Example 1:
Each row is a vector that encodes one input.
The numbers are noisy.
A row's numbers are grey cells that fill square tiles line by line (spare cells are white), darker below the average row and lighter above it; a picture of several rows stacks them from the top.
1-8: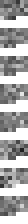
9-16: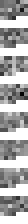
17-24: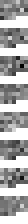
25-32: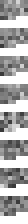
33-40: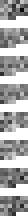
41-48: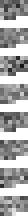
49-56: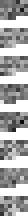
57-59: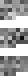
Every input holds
a point on a 10-point line.
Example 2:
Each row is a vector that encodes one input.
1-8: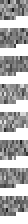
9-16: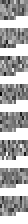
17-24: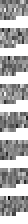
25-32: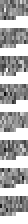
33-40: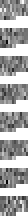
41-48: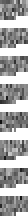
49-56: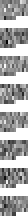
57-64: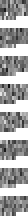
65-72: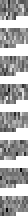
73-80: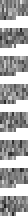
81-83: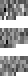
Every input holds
a point on a 9-point line.
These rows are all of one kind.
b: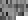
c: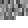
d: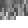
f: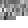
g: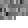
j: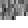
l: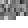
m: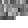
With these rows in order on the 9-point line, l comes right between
d and j.
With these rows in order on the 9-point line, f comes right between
c and m.
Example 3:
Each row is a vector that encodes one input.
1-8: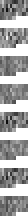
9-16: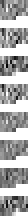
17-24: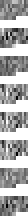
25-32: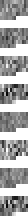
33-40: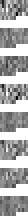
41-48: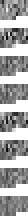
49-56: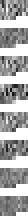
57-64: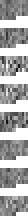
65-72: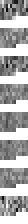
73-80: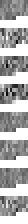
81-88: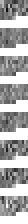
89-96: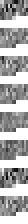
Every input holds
a point on an 8-point line.
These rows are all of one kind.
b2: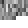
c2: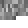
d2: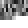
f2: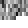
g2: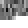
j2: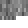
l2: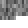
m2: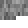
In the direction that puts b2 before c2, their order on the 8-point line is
f2, b2, c2, m2, j2, l2, g2, d2.
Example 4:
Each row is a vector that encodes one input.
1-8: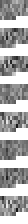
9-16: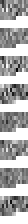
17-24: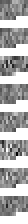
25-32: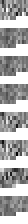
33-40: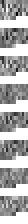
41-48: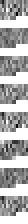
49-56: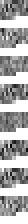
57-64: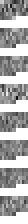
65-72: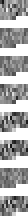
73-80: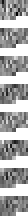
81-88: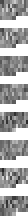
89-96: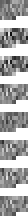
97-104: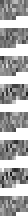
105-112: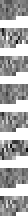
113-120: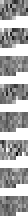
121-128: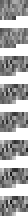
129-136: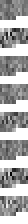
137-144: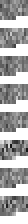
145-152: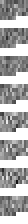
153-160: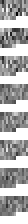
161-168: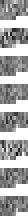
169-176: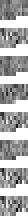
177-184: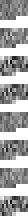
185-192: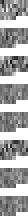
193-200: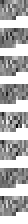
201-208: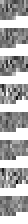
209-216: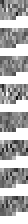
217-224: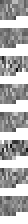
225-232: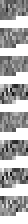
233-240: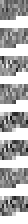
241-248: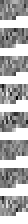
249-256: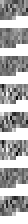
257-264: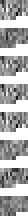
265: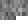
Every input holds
a point on an 11-point line.
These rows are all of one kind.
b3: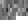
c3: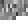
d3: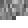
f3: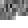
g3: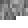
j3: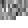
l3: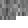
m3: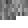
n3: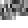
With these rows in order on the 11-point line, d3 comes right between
c3 and g3.
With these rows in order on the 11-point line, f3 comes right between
b3 and n3.
